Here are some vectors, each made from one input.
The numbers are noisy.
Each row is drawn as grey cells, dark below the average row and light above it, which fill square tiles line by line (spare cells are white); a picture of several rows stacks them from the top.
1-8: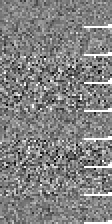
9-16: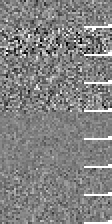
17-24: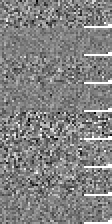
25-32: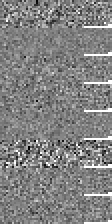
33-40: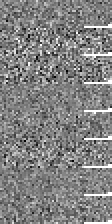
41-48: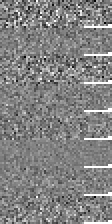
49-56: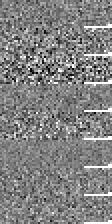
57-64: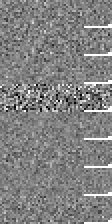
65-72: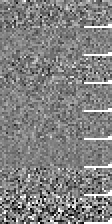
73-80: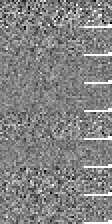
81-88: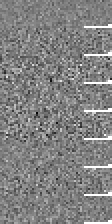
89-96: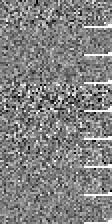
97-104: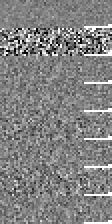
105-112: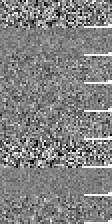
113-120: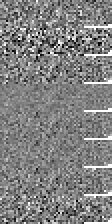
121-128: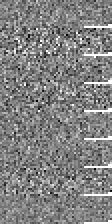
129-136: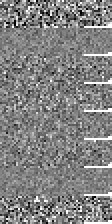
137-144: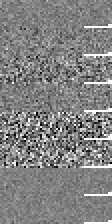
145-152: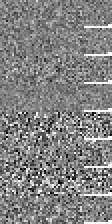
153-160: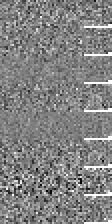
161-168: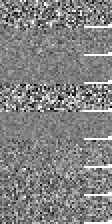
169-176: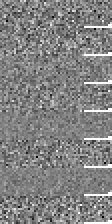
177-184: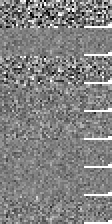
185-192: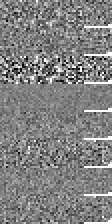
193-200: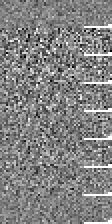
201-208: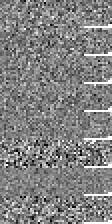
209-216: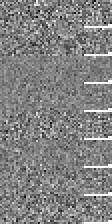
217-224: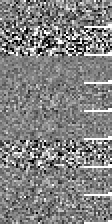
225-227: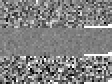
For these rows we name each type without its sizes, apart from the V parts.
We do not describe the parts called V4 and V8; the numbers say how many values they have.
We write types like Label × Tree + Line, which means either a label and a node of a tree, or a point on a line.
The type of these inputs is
Bool × Line × V8 + V4.
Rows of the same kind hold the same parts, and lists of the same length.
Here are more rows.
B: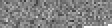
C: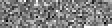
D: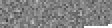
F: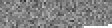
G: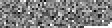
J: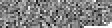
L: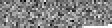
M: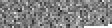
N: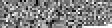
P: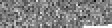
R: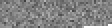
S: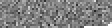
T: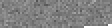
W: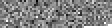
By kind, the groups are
B, D, F, G, J, L, N, P, R, S, T, W
C, M

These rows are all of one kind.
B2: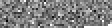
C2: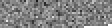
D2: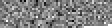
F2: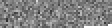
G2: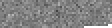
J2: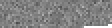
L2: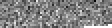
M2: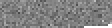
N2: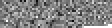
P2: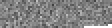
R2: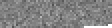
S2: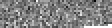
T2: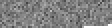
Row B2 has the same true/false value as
G2, J2 and S2.
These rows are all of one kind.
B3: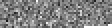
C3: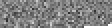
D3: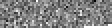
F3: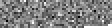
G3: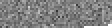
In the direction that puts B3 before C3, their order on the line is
F3, B3, D3, C3, G3.
